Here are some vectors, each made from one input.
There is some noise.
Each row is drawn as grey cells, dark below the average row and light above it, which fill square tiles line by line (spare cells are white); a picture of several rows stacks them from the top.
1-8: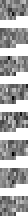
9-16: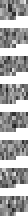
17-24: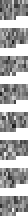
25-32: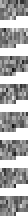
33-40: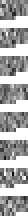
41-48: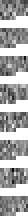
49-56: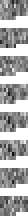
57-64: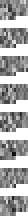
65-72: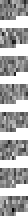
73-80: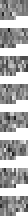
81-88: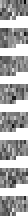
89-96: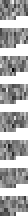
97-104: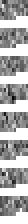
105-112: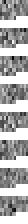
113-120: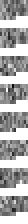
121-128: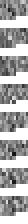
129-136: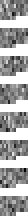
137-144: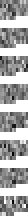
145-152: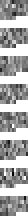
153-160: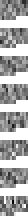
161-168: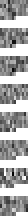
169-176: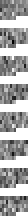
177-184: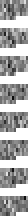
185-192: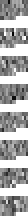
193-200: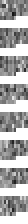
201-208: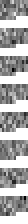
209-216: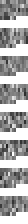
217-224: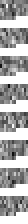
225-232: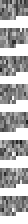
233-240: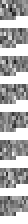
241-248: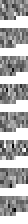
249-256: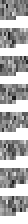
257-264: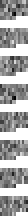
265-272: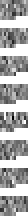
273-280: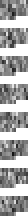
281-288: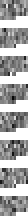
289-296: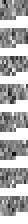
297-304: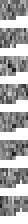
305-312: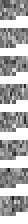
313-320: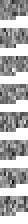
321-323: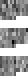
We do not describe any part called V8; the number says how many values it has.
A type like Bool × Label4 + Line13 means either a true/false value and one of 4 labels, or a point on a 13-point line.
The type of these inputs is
List2(Bool × V8).
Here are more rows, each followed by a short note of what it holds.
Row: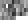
a list of one item
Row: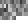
a list of two items
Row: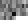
a list of one item
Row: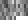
a list of two items
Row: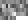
a list of two items
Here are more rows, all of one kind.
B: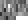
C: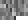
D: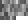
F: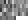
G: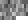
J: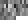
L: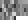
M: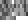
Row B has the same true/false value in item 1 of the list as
C and J.
